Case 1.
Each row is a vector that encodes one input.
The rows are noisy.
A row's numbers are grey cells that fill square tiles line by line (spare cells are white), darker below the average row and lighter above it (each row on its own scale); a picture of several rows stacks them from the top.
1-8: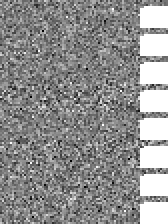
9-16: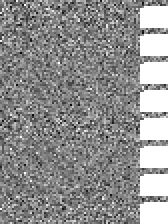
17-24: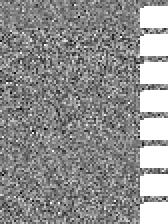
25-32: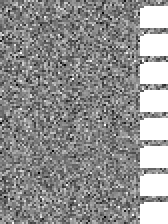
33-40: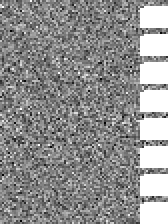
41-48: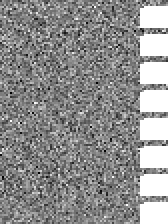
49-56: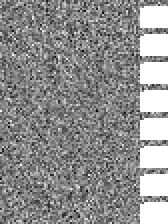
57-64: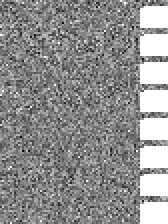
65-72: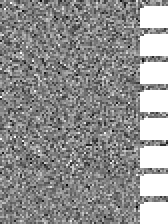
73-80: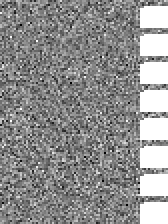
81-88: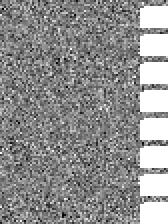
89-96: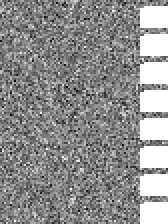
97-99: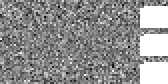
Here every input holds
two labels (each one of 5) and three true/false values.
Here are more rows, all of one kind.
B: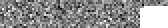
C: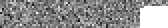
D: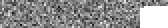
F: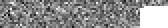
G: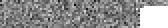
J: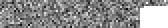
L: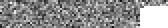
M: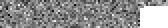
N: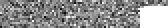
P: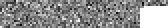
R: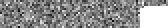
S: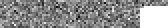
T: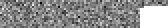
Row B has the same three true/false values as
G, J and M.
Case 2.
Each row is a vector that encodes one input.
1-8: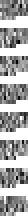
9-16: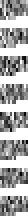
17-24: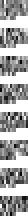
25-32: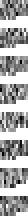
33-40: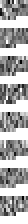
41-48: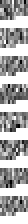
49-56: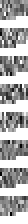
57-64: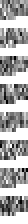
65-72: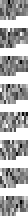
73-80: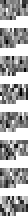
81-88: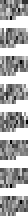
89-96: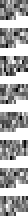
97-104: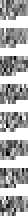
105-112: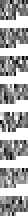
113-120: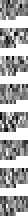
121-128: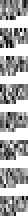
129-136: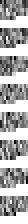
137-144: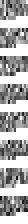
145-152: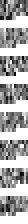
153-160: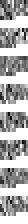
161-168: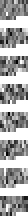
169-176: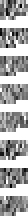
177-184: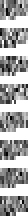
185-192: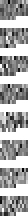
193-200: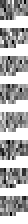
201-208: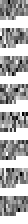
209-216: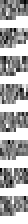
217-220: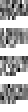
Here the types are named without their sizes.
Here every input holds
either four true/false values, or a list of points on a circle.
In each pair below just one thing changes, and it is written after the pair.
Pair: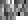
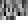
the place on the circle in item 1 of the list
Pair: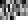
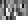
the place on the circle in item 2 of the list
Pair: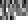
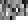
the place on the circle in item 1 of the list
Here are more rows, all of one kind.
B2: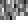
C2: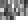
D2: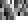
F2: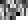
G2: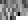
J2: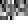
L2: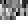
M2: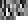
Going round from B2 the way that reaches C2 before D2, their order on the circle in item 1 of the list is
B2, C2, D2, F2, M2, G2, L2, J2.
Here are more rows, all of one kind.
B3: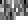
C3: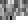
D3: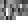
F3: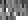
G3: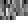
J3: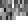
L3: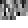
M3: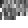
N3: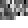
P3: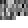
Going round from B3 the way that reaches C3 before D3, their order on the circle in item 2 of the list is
B3, G3, N3, L3, P3, C3, D3, M3, J3, F3.
